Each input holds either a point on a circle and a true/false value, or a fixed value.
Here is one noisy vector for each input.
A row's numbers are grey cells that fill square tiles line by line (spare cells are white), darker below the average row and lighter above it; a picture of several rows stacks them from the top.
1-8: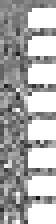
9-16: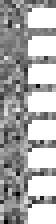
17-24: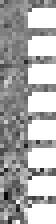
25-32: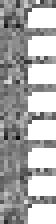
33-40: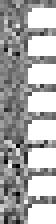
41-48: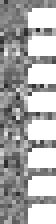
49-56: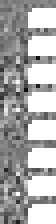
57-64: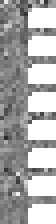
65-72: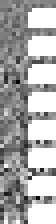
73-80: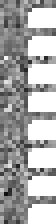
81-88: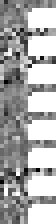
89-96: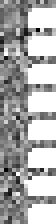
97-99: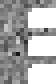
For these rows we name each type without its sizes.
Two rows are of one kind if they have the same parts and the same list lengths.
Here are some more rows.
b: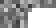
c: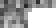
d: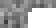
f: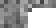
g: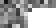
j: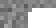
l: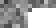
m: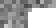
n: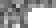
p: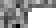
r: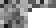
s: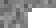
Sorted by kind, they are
b
c, d, f, g, j, l, m, n, p, r, s

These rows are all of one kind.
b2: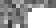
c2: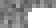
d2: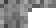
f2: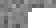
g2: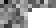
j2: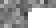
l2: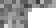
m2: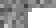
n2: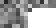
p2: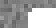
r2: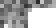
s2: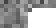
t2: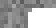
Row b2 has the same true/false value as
c2 and j2.
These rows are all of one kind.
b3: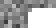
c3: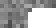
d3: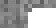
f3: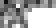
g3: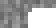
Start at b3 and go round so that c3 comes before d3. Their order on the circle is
b3, c3, d3, f3, g3.
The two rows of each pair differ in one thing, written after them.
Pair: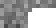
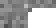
the place on the circle
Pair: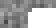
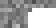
the true/false value
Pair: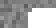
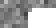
the true/false value
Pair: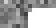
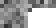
the true/false value
